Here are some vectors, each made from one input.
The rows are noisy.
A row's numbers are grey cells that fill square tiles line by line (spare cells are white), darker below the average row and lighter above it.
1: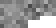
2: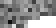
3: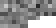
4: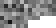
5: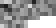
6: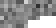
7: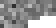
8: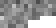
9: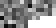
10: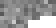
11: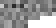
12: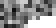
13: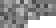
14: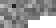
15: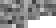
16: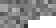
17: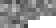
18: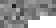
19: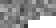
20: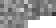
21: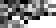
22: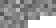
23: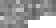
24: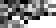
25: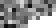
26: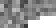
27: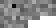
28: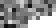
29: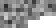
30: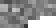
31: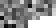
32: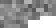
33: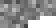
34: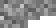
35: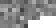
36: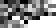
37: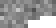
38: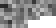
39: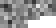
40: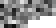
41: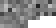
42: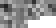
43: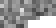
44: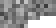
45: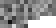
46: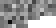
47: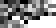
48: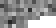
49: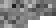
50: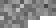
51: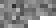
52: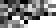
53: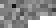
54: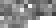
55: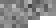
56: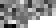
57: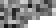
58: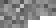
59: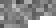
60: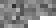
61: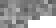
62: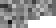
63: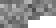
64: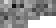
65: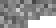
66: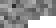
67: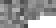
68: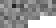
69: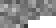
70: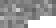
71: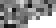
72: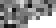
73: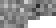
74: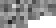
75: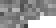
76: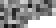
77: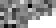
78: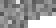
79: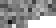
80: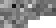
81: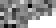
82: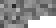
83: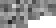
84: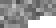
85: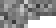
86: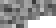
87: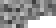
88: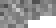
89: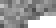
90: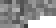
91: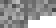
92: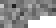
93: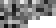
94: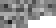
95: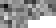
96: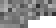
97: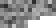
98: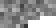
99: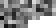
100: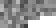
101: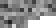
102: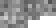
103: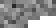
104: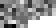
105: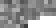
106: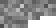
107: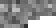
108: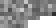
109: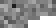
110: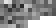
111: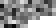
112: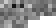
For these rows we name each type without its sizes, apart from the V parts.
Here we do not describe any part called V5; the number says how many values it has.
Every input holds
a list of items, each a true/false value and a value of V5.
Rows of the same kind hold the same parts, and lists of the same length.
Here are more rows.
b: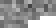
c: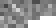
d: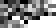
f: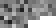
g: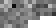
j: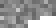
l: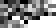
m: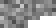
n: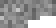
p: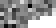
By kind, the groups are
b, c, g, j, m, n
d, l
f
p

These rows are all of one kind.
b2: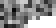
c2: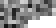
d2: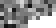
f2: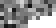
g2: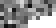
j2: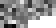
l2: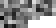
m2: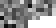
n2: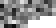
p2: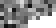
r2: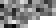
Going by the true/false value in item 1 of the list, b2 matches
c2, l2, n2 and r2.
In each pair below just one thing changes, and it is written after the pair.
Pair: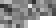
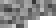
the value of V5 in item 1 of the list
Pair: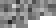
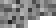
the true/false value in item 1 of the list
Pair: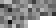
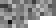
the true/false value in item 1 of the list
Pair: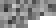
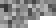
the value of V5 in item 1 of the list
